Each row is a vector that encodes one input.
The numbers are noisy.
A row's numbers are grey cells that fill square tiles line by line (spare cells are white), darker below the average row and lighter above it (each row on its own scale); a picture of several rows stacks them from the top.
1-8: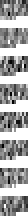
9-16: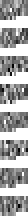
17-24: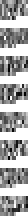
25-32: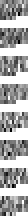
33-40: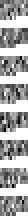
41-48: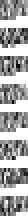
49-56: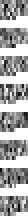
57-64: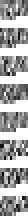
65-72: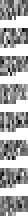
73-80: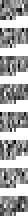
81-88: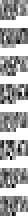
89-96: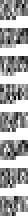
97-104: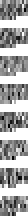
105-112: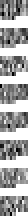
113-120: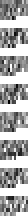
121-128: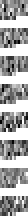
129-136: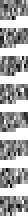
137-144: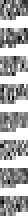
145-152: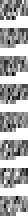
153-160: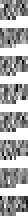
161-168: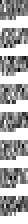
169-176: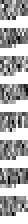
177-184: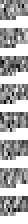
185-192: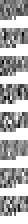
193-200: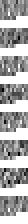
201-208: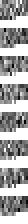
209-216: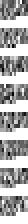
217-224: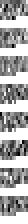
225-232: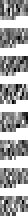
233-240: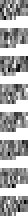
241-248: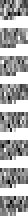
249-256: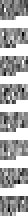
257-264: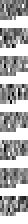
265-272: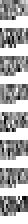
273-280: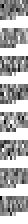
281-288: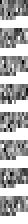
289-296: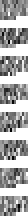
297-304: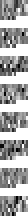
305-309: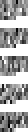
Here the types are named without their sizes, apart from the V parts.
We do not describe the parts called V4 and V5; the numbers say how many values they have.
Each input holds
a point on a line and a value of V5, together with either a point on a line, or a value of V4.
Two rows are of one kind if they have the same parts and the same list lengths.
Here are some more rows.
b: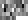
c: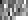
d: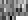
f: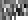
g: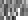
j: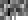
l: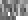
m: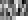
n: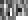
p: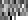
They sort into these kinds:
b, g, l
c, d, f, j, m, n, p

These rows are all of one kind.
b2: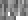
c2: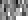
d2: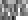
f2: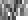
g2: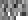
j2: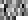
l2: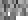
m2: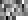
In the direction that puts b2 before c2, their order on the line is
g2, b2, c2, m2, f2, l2, d2, j2.
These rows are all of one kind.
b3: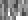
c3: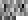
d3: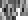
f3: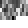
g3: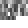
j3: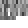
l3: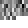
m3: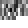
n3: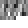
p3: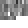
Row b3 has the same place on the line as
d3, f3, g3 and n3.
